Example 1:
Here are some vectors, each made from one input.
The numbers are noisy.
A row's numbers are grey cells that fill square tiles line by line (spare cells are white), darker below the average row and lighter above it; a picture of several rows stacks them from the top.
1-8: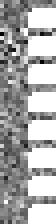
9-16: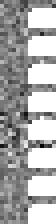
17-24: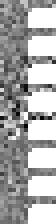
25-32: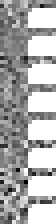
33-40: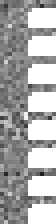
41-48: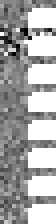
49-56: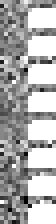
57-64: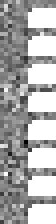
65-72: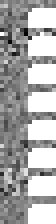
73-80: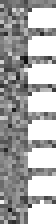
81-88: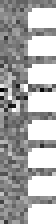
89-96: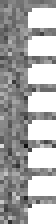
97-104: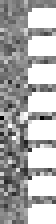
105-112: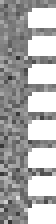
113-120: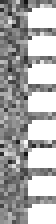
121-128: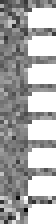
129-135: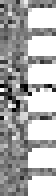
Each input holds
a node of an 11-node tree, together with either a fixed value, or three true/false values.
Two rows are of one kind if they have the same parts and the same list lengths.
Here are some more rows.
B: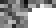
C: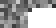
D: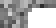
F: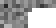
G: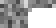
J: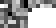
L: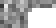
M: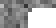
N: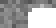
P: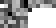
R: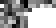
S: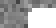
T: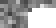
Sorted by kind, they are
B, C, D, F, G, L, N, R, S, T
J, M, P

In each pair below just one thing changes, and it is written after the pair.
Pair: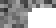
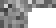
the node of the tree
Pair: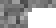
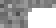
the node of the tree
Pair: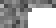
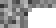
the node of the tree
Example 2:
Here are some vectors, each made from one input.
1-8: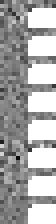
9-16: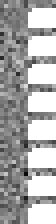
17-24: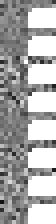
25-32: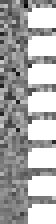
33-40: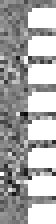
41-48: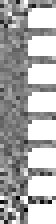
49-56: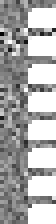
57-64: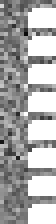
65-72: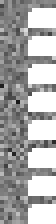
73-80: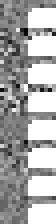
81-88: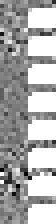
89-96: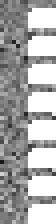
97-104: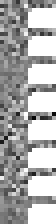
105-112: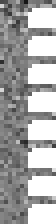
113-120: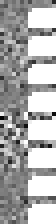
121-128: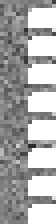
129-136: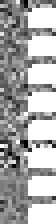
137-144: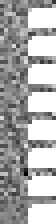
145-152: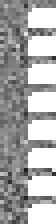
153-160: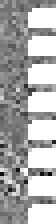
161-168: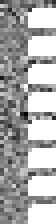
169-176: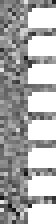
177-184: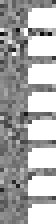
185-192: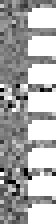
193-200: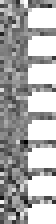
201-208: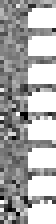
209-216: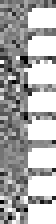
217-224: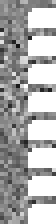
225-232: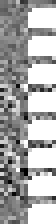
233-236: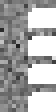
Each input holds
either a node of an 11-node tree, or four true/false values.
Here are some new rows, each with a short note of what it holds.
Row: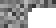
a node of an 11-node tree
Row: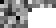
a node of an 11-node tree
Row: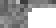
four true/false values
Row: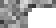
a node of an 11-node tree
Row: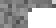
four true/false values
